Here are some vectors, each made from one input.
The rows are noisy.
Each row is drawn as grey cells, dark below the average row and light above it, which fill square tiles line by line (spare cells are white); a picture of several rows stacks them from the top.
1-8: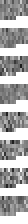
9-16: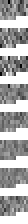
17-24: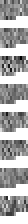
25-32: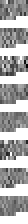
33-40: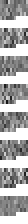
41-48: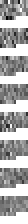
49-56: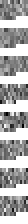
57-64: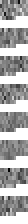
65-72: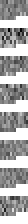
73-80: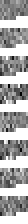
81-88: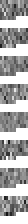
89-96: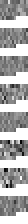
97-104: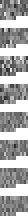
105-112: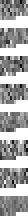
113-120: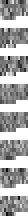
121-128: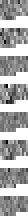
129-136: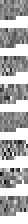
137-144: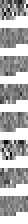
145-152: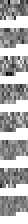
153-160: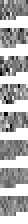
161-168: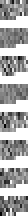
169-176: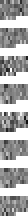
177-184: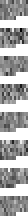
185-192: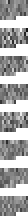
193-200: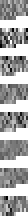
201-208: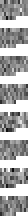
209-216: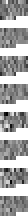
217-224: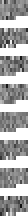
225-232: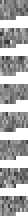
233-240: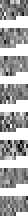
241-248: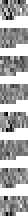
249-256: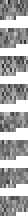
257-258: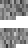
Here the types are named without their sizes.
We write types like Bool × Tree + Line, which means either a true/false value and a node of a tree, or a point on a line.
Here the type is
Bool × Bool × Bool.
